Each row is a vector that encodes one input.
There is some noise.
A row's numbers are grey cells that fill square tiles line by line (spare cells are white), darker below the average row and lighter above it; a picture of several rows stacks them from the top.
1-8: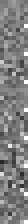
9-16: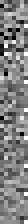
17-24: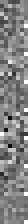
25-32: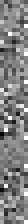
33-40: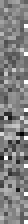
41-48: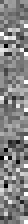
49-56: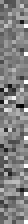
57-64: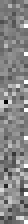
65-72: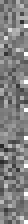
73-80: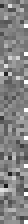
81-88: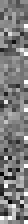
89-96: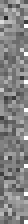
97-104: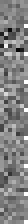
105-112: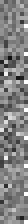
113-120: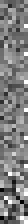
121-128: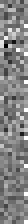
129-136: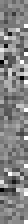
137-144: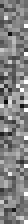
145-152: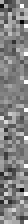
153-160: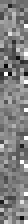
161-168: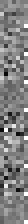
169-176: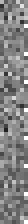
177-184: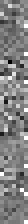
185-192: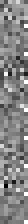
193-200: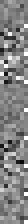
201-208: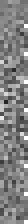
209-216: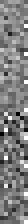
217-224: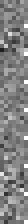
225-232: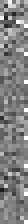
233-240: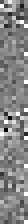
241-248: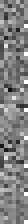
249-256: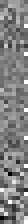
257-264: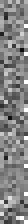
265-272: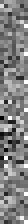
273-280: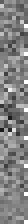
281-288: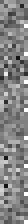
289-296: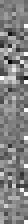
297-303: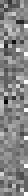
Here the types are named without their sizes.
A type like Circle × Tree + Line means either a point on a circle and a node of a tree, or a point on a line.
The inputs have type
Label + Line.
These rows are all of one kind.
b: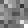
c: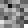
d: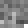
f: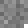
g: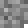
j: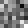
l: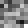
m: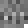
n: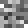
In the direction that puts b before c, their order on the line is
d, j, f, b, l, c, m, g, n.
